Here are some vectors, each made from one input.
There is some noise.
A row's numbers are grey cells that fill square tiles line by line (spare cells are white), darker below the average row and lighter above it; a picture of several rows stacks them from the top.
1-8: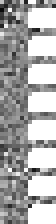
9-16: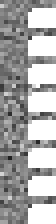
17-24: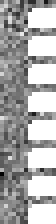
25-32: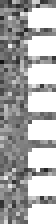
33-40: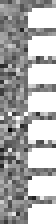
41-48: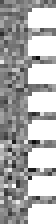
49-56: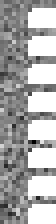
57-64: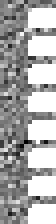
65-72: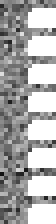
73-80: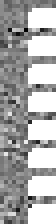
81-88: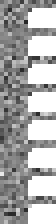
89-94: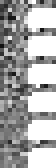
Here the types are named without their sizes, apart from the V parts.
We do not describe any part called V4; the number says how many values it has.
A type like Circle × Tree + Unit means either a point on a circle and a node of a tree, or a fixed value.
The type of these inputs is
Bool × Circle + Line × (Line + V4).
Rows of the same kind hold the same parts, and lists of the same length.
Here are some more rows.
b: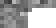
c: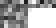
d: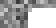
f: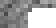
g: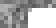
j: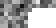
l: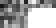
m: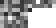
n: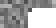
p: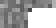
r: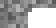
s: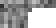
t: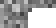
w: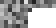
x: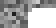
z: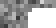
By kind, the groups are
b, d, f, l, m, p, w, z
c, g, n, x
j, r, s, t

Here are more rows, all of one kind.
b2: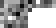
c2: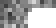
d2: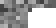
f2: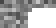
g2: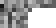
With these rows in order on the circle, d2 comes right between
c2 and g2.
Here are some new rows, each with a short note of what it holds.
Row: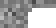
a point on each of two lines
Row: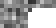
a point on a circle and a true/false value
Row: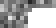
a point on each of two lines
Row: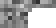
a point on a line and a value of V4
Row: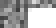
a point on a line and a value of V4
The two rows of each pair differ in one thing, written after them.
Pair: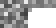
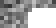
the place on the circle
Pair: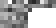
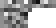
the place on the circle
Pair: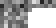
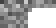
the true/false value
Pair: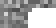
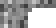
the place on the circle
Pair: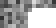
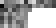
the true/false value
